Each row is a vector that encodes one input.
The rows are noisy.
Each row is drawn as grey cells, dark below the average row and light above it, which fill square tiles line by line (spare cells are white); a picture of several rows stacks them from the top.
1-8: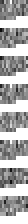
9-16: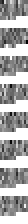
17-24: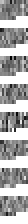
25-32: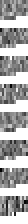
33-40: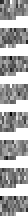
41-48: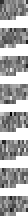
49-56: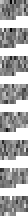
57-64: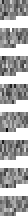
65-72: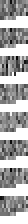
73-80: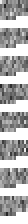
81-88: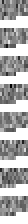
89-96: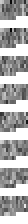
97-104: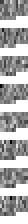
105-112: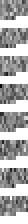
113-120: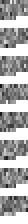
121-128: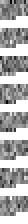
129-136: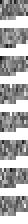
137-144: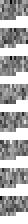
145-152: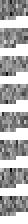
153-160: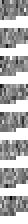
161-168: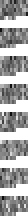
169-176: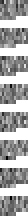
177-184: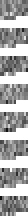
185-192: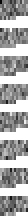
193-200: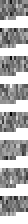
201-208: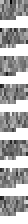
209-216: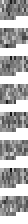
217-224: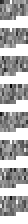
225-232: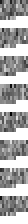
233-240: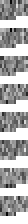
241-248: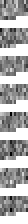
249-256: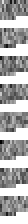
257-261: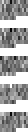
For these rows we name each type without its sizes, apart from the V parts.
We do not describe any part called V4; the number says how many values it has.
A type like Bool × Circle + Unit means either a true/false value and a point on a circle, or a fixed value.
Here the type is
List(Bool × V4).
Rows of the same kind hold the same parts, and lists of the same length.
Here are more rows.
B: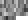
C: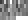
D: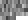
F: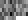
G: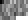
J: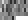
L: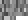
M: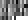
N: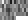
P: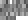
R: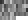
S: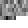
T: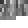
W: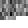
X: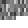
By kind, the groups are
B, C, D, G, L, P, R, S, T, X
F, J, N, W
M

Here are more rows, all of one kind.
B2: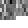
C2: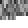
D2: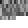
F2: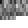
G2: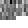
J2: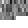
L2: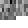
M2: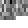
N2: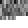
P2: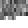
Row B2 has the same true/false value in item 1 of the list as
F2, G2, L2 and M2.
